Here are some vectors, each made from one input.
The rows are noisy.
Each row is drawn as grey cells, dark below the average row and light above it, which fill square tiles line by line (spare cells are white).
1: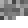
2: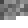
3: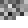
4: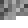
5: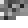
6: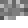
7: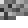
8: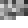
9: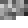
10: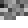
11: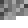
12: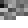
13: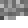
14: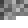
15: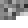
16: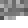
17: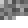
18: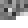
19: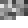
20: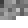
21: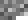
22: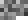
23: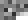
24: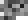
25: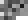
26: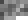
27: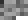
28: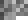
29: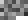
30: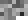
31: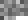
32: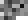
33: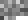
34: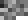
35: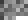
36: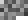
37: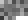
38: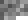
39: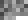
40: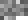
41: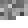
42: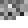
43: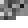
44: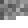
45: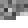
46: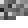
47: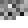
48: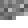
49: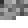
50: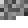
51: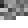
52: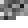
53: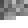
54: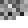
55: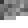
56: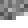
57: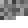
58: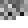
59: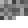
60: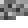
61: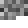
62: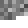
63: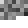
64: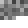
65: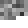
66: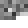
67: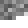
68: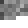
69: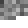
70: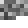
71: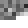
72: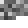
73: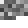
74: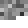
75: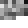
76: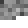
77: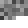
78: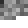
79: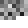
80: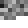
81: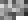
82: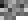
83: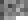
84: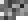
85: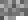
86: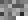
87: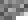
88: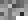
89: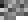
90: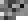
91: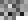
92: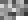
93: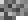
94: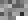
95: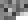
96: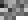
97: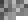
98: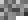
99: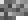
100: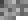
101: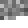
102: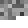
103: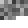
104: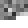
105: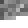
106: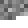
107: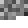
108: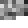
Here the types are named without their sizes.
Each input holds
a node of a tree.
